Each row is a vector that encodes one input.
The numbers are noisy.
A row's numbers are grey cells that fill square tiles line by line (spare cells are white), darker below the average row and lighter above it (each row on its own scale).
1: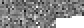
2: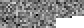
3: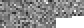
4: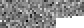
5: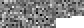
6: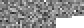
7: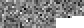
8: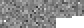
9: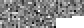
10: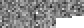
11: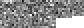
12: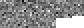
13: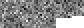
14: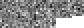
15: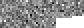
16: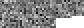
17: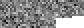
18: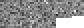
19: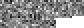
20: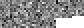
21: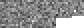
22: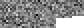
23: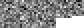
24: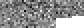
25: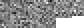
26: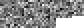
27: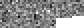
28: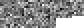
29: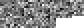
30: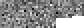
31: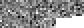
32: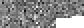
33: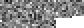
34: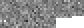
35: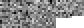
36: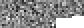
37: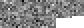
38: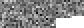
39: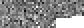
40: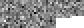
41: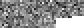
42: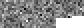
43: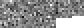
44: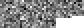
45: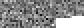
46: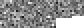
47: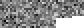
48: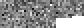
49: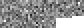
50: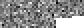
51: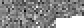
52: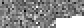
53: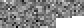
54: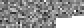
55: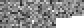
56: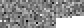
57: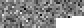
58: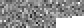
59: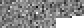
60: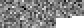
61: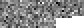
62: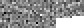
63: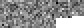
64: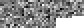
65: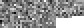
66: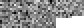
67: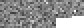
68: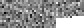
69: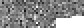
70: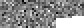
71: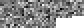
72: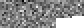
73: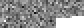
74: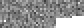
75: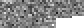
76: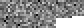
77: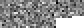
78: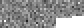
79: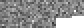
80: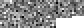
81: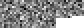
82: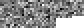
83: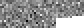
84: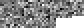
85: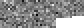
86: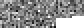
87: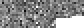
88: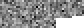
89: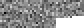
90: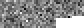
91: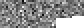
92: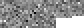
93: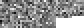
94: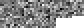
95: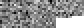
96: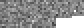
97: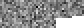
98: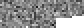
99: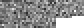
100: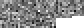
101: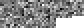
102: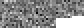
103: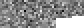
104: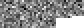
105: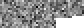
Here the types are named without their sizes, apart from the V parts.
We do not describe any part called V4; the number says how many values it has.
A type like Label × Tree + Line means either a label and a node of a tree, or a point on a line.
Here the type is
Bool × V4 + List(Line).
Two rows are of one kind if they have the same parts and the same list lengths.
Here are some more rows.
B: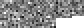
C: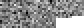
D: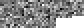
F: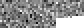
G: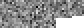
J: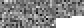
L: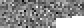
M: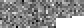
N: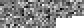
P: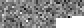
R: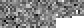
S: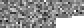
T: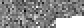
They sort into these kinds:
B, G
C, S
D, N
F, L, M, R
J, P, T

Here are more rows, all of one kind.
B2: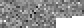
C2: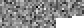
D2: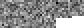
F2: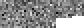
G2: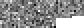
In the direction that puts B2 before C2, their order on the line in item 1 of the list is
B2, C2, D2, G2, F2.
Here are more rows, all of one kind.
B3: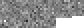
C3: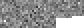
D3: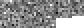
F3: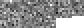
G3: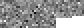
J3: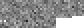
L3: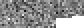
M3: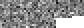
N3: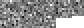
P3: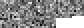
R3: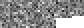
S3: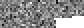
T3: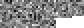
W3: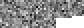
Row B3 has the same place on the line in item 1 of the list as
C3, G3 and J3.
